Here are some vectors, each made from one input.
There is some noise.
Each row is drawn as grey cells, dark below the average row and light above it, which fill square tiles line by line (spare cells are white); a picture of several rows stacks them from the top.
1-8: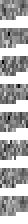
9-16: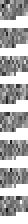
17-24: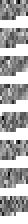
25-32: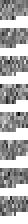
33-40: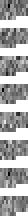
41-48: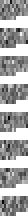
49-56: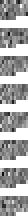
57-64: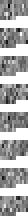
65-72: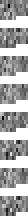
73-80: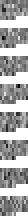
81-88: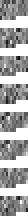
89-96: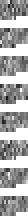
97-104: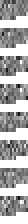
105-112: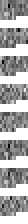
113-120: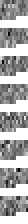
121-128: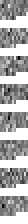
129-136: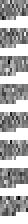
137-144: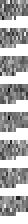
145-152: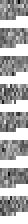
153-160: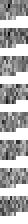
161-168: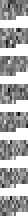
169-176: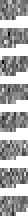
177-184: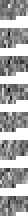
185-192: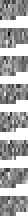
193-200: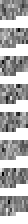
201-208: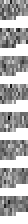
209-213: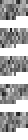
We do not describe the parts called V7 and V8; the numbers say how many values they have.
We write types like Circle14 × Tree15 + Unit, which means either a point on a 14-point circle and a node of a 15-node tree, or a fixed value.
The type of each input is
Bool × V8 × V8 + (Line4 + Line9) × V7.
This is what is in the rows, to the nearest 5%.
About 35% of them hold a true/false value and two values of V8. The rest hold a value of V7, together with either a point on a 4-point line, or a point on a 9-point line.
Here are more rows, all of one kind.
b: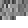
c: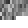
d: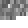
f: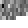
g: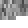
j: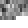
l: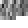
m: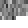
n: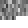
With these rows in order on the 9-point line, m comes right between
b and d.
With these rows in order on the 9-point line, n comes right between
c and g.
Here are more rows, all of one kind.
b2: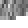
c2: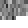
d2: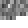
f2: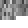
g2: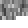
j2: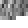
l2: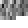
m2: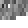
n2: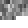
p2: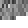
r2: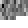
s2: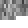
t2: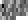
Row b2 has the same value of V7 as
f2, j2, l2 and s2.
